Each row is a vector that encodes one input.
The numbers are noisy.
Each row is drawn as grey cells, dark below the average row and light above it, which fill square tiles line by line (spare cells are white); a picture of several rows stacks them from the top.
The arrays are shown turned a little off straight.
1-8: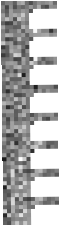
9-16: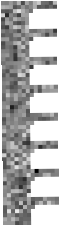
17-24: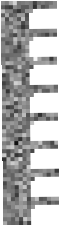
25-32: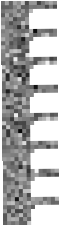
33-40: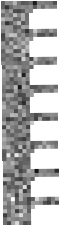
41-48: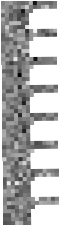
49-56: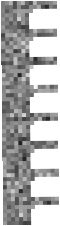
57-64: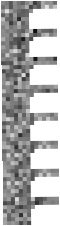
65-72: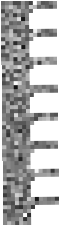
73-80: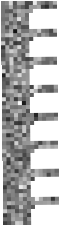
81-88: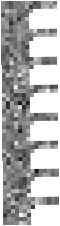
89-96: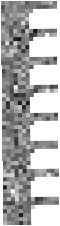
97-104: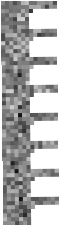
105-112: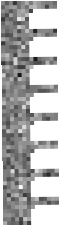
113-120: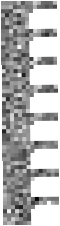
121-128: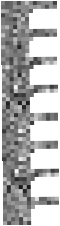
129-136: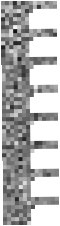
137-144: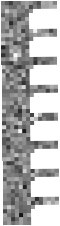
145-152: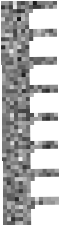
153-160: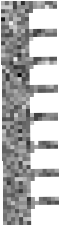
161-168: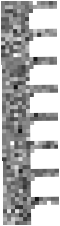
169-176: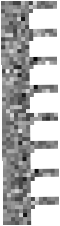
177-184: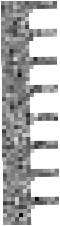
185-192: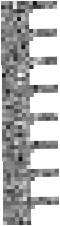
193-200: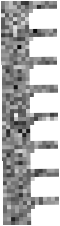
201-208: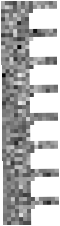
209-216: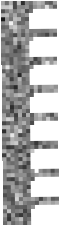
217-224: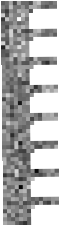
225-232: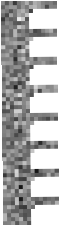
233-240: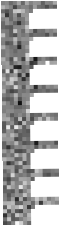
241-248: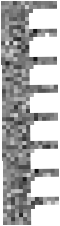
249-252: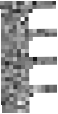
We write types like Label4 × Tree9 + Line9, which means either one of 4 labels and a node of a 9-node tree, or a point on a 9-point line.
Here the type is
Label11 × Line12.
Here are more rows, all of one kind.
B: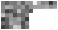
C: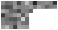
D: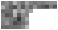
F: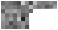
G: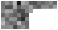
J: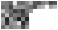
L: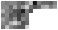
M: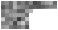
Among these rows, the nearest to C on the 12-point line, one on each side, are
G and M.
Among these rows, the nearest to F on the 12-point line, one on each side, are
B and D.
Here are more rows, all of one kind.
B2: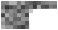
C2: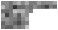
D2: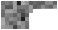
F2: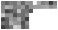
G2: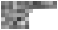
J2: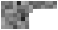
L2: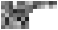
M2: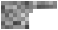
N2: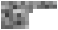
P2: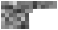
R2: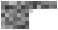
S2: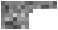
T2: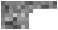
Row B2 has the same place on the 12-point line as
D2, J2 and R2.
